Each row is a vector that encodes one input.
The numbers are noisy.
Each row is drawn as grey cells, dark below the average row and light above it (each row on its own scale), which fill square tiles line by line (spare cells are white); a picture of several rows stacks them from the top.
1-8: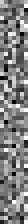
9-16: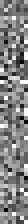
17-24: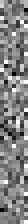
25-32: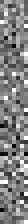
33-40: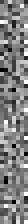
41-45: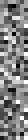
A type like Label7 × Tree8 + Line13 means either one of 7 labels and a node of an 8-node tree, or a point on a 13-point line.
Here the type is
(Bool × Bool × Bool + Unit) × Line6.
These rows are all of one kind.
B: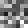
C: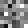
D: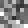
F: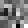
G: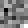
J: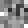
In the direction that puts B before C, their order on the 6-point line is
F, B, G, D, J, C.
